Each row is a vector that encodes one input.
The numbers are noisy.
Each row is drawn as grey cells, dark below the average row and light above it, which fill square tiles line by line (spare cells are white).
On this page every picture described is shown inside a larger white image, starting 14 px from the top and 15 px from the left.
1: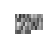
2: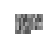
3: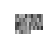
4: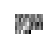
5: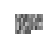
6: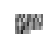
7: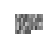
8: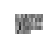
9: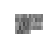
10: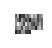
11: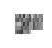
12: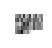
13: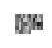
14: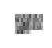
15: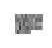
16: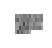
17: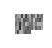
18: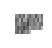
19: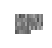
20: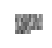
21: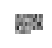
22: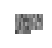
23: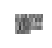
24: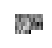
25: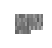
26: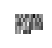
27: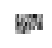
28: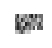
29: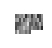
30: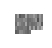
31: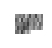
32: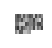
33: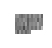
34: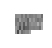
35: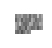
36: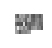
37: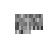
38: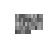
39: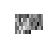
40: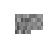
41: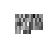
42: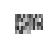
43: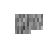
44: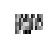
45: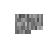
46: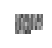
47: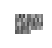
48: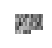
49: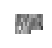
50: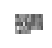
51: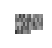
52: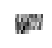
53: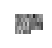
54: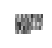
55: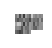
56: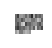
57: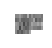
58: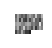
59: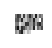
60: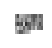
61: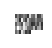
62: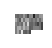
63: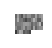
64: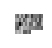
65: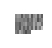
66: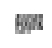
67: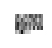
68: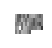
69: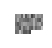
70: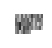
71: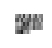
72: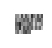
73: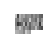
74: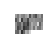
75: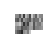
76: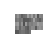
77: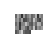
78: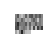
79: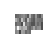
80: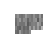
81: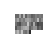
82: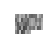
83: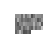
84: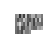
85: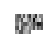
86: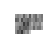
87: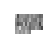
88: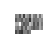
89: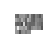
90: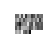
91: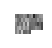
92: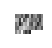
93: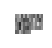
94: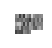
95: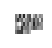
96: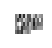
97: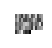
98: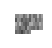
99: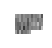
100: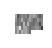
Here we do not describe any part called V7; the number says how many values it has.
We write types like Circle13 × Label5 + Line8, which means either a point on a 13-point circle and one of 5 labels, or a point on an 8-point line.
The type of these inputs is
Bool × Circle9 + V7.
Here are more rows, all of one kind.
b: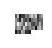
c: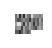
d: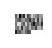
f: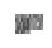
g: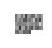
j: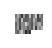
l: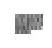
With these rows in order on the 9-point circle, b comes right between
c and f.
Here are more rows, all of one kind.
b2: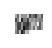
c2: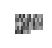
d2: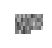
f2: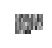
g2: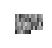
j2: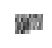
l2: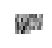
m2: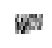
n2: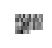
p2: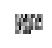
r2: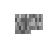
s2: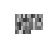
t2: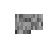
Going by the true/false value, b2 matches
c2, f2, j2 and n2.
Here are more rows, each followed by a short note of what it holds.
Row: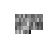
a value of V7
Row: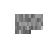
a point on a 9-point circle and a true/false value
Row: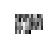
a value of V7
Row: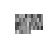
a value of V7
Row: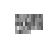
a value of V7
